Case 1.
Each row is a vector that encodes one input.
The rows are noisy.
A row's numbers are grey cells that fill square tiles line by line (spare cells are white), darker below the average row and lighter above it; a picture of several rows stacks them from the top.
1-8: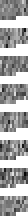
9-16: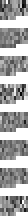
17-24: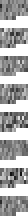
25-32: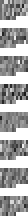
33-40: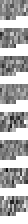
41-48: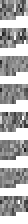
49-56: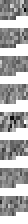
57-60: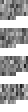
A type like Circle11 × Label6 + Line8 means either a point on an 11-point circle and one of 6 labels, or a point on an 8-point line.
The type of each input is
List2(Line6).
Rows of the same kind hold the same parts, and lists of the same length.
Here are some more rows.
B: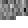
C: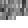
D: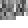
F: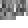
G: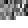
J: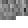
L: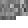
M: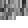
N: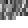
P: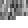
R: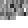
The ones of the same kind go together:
B, J, L, N, P
C, G, M, R
D, F

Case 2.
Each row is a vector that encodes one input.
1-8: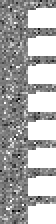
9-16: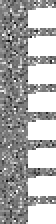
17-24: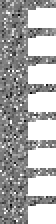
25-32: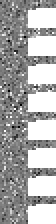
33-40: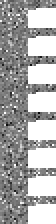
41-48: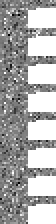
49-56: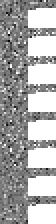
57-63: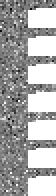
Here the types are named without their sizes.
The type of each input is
Line × (Tree + Unit).
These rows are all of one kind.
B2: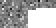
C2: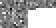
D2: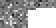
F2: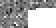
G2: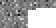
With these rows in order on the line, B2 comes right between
F2 and G2.
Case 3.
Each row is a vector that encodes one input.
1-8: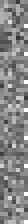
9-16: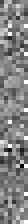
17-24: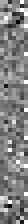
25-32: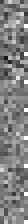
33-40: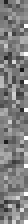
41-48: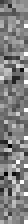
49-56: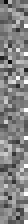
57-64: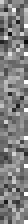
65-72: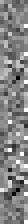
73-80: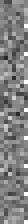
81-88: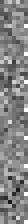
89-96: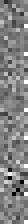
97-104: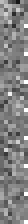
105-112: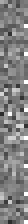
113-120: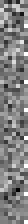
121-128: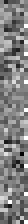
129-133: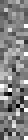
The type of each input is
Bool × Circle8 + Unit.
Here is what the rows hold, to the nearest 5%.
About 95% of them hold a point on an 8-point circle and a true/false value. The rest hold a fixed value.
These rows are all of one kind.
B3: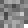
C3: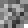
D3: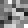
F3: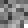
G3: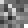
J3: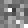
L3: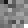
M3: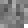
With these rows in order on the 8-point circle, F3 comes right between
L3 and M3.
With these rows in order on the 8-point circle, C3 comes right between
D3 and L3.
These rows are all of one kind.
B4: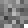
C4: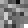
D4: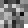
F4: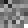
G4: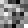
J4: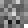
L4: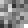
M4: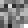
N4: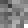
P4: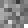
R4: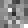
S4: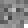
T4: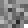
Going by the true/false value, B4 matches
J4, N4 and T4.
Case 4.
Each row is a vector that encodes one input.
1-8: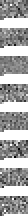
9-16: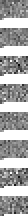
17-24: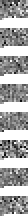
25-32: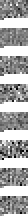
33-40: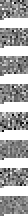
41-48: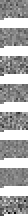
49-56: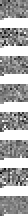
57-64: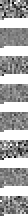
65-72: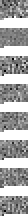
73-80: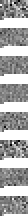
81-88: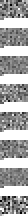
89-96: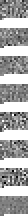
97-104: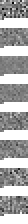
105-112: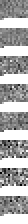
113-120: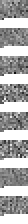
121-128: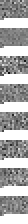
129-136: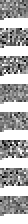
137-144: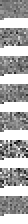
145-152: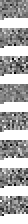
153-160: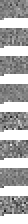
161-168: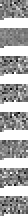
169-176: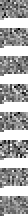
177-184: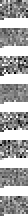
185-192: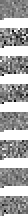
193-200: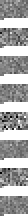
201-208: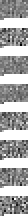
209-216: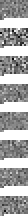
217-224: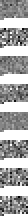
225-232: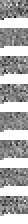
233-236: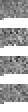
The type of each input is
Bool × Bool × Bool × Bool × Tree10.
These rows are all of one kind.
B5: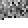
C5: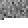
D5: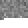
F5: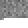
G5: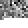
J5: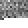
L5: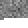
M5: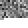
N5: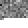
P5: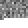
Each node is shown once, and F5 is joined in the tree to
D5 and G5.
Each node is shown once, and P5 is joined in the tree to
C5 and L5.
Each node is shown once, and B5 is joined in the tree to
C5 and N5.
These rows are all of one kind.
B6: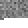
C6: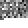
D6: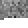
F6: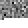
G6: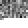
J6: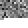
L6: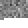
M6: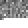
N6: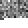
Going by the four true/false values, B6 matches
C6 and G6.
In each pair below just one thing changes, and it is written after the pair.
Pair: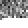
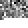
one of the four true/false values
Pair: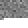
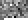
the node of the tree
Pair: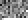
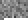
one of the four true/false values
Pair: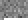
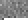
the node of the tree
